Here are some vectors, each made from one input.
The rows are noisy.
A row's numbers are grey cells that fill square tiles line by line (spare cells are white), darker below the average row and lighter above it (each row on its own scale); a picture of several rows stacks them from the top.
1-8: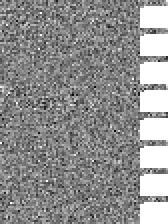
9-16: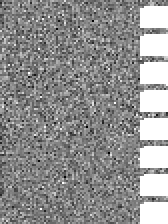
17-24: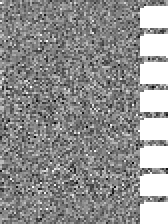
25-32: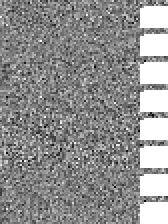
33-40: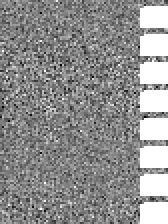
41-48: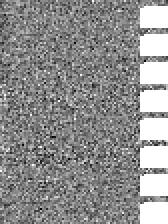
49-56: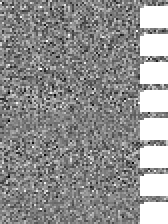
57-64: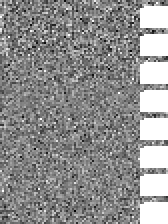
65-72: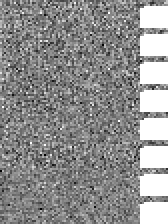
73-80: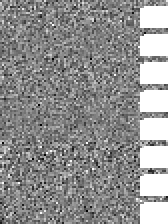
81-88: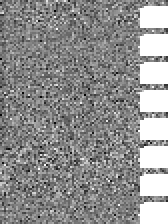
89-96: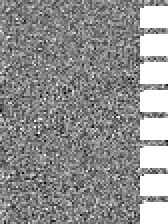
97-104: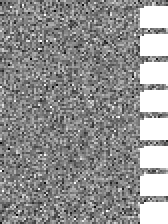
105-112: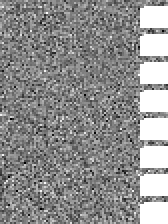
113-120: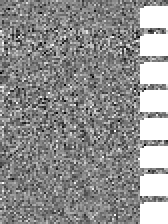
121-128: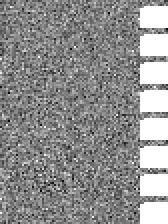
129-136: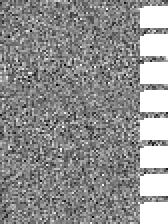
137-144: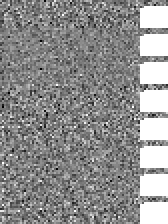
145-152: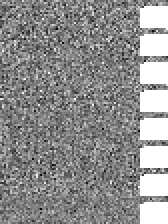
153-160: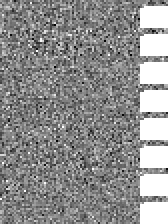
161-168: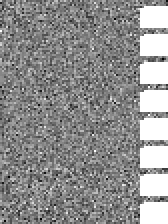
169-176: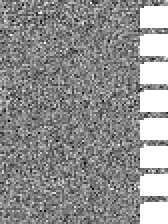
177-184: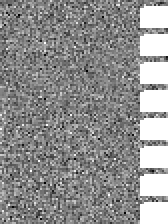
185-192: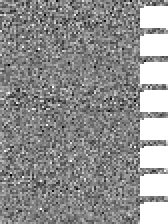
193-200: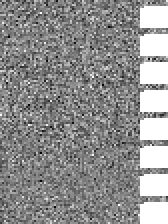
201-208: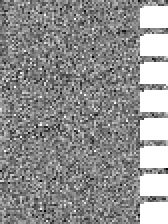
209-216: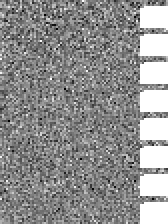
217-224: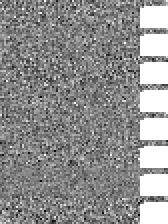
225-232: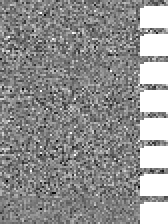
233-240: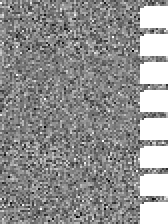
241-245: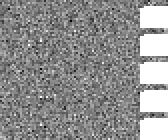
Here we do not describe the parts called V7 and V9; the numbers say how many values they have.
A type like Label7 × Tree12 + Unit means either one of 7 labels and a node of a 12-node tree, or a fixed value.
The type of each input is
(Bool × V9 + Label6) × V7.
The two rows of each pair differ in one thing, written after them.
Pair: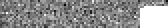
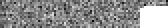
the value of V7
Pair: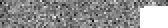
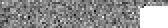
the value of V7
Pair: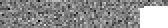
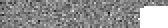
the true/false value
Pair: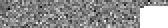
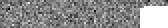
the value of V7
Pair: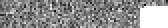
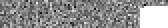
the value of V9
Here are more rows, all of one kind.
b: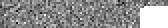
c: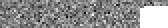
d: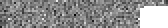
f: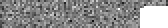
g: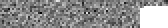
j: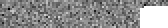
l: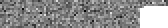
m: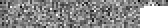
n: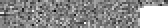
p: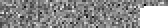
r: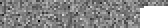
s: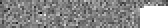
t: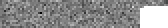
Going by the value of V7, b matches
g, j and p.
